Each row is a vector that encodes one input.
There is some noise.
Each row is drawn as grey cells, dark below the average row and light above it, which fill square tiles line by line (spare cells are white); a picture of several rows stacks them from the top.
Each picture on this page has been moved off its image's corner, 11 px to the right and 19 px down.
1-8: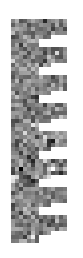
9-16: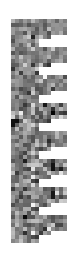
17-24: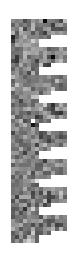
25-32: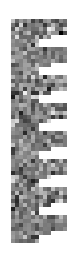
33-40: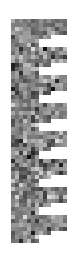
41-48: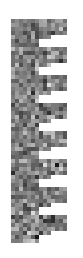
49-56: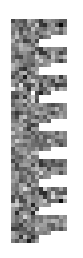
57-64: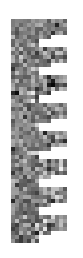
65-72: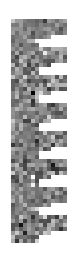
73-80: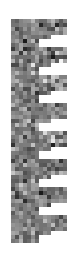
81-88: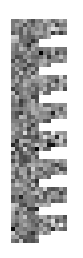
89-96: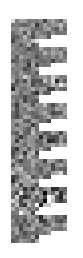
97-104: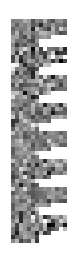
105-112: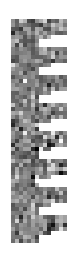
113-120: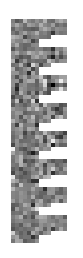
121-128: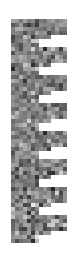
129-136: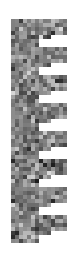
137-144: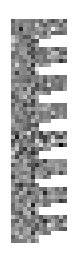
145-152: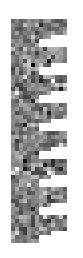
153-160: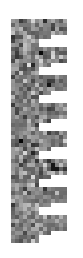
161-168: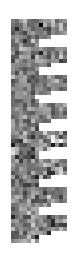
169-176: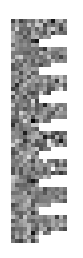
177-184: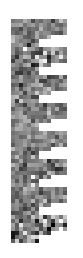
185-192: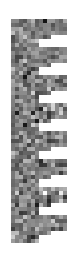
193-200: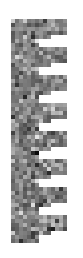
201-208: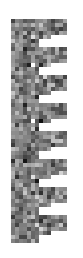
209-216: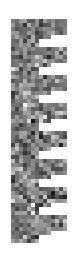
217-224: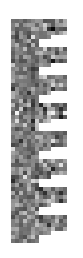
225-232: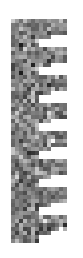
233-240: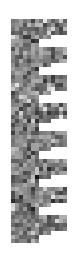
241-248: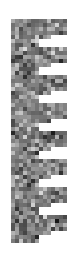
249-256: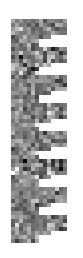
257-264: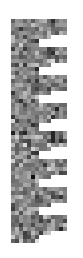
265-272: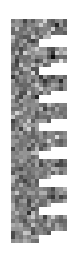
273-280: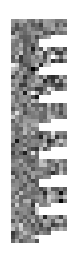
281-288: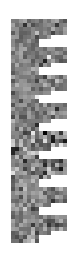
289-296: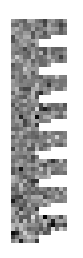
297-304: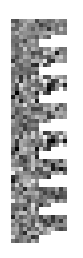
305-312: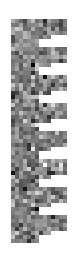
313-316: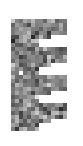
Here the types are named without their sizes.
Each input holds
a point on each of two circles and a true/false value, together with either a point on a circle, or a fixed value.
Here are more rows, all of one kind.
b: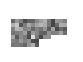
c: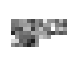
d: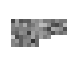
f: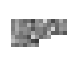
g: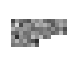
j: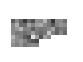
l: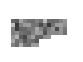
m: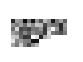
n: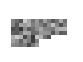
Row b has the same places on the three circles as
f, g and j.
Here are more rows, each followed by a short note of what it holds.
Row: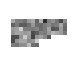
a point on each of two circles and a true/false value
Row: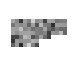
a point on each of two circles and a true/false value
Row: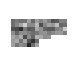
a point on each of three circles and a true/false value
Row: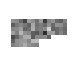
a point on each of two circles and a true/false value
